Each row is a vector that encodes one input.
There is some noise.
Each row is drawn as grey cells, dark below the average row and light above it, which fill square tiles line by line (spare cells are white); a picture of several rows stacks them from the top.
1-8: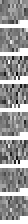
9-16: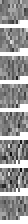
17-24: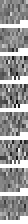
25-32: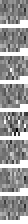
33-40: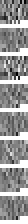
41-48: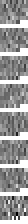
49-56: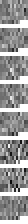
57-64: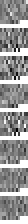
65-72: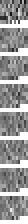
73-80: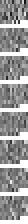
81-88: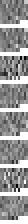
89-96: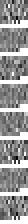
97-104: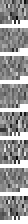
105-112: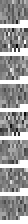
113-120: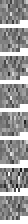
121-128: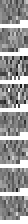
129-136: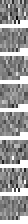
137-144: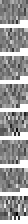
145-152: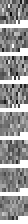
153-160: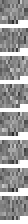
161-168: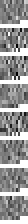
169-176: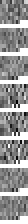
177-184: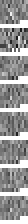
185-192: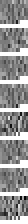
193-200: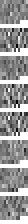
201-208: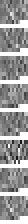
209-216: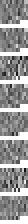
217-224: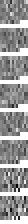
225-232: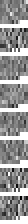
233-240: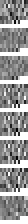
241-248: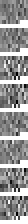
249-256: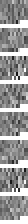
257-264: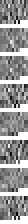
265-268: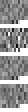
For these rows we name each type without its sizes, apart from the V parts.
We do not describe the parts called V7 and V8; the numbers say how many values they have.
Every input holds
either a true/false value, a value of V7 and a value of V8, or a list of points on a circle.
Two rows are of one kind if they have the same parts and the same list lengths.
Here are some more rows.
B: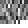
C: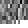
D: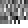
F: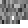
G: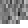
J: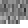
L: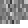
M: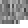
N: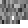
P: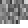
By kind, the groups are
B, C, D
F, N
G, L, P
J, M

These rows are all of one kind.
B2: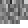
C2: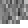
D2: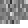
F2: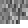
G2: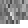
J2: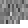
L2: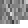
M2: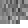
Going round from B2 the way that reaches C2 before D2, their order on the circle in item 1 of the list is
B2, C2, M2, F2, J2, G2, L2, D2.
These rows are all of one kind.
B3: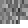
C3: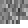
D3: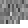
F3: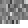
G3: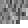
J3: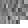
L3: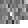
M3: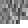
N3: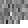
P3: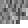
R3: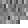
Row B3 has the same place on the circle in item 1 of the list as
C3, G3, M3 and P3.
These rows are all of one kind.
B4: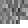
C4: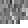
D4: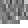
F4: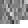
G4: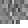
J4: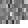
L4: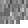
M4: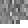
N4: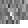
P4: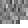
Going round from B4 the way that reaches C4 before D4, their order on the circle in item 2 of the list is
B4, J4, N4, C4, L4, P4, F4, D4, M4, G4.
